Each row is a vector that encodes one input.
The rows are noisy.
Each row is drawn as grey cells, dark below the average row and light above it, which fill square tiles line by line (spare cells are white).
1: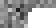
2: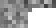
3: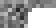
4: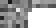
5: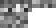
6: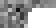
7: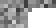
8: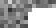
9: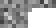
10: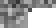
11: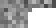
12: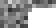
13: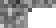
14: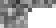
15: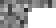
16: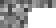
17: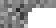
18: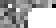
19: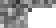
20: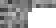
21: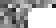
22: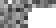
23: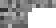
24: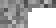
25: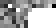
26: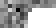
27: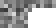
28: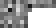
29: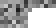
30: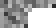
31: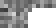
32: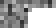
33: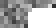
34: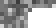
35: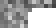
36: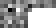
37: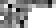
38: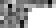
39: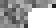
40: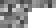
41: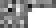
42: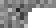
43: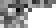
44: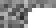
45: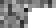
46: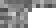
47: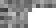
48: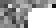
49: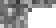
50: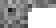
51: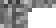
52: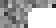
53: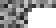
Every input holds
one of 7 labels.
